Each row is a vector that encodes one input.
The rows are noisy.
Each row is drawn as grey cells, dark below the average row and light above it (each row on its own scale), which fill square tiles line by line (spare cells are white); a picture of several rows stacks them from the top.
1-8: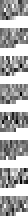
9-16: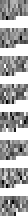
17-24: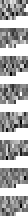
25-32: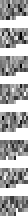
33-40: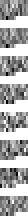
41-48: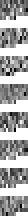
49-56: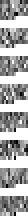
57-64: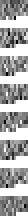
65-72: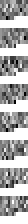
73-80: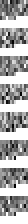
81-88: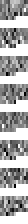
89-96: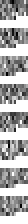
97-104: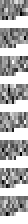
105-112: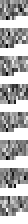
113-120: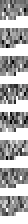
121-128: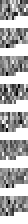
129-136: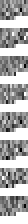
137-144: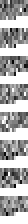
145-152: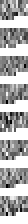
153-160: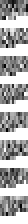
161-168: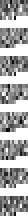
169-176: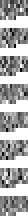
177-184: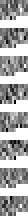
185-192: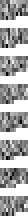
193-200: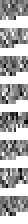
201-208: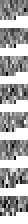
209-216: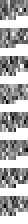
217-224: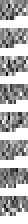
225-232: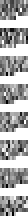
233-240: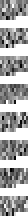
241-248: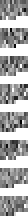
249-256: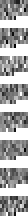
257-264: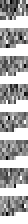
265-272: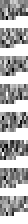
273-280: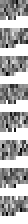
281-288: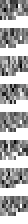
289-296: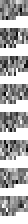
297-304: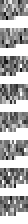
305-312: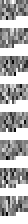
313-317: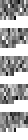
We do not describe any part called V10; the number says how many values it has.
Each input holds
a list of up to two items, each a true/false value and a value of V10.
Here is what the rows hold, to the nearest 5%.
All of them are lists of up to two items, each a true/false value and a value of V10: a few are empty, 55% hold one and 45% two.
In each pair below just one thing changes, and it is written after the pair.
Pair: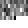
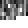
the true/false value in item 2 of the list
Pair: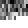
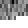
the value of V10 in item 1 of the list
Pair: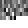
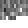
the true/false value in item 1 of the list
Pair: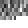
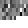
the true/false value in item 1 of the list
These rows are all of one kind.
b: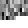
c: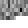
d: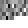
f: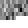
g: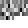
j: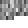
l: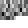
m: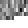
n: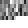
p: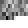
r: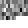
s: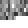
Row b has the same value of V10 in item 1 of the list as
c, g, l and r.
